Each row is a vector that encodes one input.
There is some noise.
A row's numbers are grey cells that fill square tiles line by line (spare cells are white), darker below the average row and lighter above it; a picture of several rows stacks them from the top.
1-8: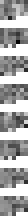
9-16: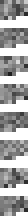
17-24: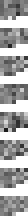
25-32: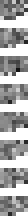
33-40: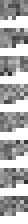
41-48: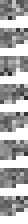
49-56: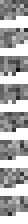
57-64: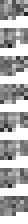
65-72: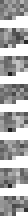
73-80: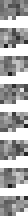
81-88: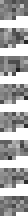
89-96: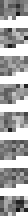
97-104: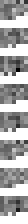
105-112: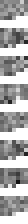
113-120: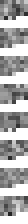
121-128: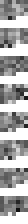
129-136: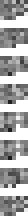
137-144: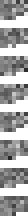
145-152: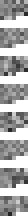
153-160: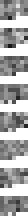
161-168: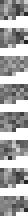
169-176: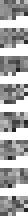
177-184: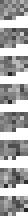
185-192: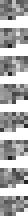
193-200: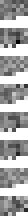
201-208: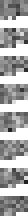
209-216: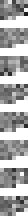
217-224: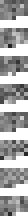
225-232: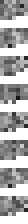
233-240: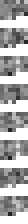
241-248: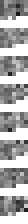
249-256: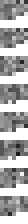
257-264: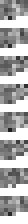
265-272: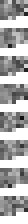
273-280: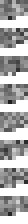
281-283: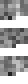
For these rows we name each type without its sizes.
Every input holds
three true/false values.
